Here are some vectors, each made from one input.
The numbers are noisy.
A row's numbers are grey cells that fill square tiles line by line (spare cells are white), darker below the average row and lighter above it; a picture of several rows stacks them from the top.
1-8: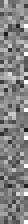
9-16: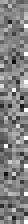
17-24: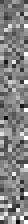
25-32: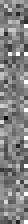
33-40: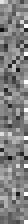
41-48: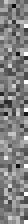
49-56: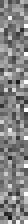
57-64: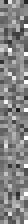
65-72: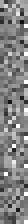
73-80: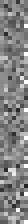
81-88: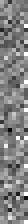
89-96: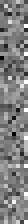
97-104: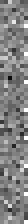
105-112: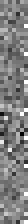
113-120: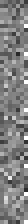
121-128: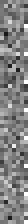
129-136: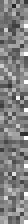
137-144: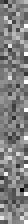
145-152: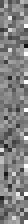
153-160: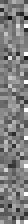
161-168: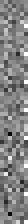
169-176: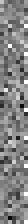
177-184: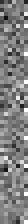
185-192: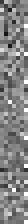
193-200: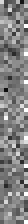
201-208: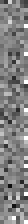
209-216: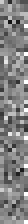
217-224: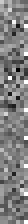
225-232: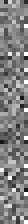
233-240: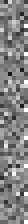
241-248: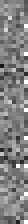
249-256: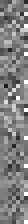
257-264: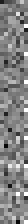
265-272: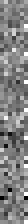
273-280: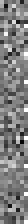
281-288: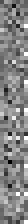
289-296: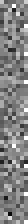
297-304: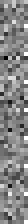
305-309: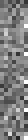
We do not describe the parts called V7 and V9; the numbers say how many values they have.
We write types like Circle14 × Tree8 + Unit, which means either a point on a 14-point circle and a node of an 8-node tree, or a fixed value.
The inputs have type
(Bool × Circle6 + V9) × (Line8 + V7).
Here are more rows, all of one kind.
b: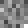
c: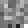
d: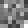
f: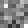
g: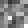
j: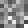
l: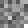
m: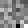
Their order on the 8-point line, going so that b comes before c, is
j, g, l, b, m, c, f, d.
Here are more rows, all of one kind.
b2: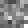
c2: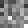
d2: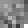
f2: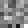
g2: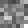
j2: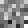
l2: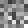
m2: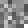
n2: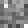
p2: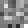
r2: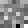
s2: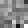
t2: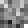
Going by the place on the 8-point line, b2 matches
c2, g2 and l2.
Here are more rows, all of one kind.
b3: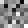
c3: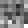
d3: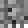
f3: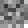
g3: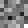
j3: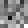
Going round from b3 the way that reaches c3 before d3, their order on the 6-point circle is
b3, f3, c3, g3, j3, d3.
